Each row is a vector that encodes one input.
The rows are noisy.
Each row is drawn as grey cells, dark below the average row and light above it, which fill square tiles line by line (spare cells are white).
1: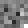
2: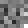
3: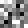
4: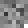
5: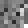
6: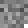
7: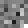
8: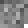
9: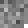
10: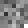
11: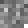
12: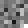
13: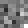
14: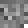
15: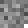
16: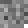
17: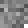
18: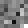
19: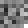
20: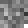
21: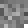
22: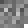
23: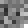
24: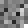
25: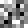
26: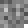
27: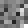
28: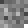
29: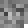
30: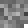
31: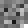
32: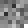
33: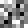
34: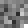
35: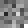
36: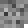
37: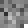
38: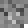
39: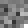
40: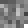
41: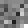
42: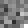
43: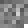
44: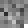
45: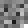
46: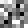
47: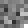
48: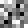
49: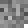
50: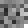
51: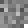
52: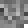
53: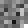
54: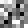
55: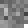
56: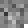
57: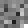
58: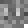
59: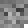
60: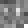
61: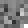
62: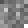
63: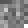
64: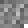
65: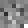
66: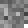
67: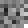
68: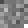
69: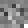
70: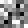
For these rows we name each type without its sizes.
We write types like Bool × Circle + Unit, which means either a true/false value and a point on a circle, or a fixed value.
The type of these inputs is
List(Line).
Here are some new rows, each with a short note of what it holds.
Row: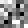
the empty list
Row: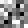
the empty list
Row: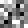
the empty list
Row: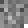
a list of two items
